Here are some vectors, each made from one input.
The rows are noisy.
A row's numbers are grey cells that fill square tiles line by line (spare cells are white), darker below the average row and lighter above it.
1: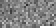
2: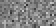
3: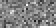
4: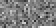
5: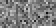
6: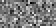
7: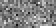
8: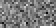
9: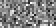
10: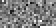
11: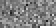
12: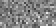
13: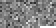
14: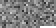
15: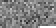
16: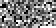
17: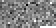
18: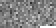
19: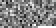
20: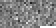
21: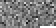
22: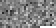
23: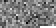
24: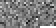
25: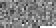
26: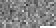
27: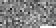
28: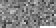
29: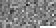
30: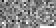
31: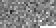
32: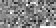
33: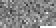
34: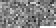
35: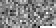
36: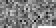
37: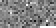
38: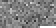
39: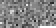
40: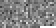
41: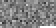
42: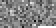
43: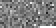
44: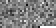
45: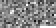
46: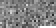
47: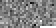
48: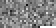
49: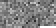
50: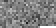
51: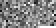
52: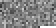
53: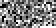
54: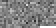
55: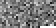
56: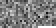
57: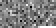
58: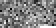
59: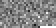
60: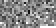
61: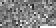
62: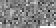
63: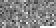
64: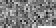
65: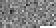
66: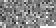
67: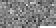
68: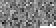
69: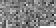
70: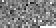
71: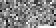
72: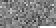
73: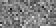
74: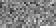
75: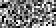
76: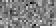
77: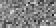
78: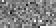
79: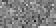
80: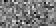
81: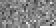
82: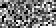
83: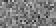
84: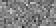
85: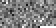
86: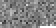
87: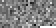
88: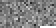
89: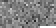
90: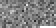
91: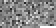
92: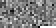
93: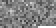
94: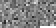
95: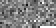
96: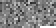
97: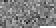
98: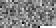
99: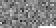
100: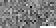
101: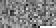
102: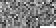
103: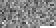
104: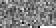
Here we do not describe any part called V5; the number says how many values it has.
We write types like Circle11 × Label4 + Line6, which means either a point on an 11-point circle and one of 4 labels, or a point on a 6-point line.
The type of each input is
List2(Bool × V5).
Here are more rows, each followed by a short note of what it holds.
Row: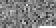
a list of one item
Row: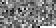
a list of two items
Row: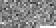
a list of two items
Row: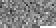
a list of two items
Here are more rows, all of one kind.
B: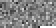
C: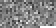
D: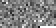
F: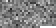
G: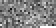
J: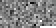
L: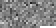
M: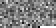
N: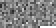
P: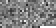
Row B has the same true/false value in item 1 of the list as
C, J, L and N.
